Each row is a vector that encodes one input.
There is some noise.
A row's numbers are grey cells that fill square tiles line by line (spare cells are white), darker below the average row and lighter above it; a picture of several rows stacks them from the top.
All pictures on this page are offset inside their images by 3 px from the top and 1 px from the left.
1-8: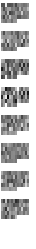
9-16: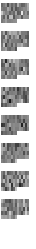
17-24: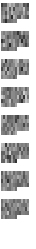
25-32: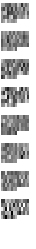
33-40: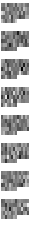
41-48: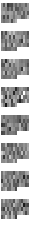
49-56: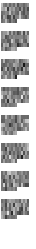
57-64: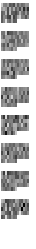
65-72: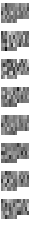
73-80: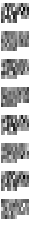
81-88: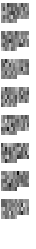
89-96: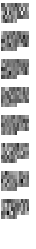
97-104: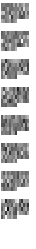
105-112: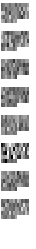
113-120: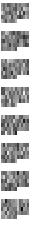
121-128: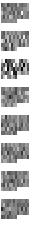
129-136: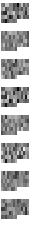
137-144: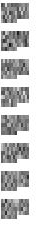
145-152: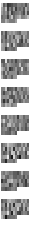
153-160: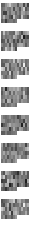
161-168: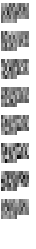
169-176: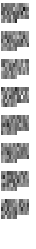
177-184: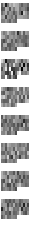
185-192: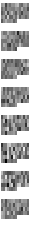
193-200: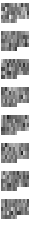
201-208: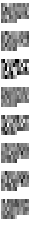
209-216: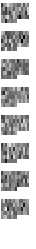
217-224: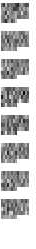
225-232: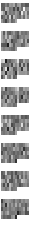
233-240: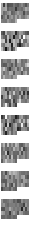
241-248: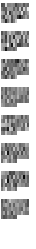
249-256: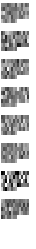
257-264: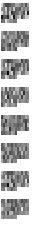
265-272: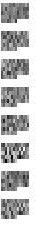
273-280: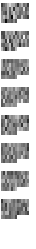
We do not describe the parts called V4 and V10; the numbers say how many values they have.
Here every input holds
a point on a 6-point line, together with either one of 6 labels and a value of V4, or a true/false value and a value of V10.
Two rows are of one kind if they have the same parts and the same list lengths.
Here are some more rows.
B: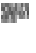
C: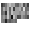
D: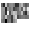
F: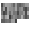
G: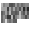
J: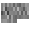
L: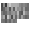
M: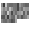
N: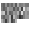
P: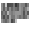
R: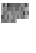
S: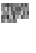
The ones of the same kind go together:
B, D, M, N, P, R, S
C, F, G, J, L

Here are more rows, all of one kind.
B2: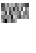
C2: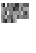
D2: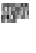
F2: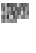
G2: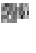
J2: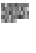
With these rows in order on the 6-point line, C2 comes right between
D2 and F2.
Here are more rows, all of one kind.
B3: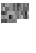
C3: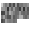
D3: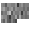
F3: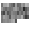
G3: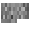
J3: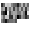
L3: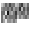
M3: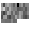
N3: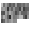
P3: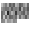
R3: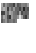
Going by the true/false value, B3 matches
D3 and J3.
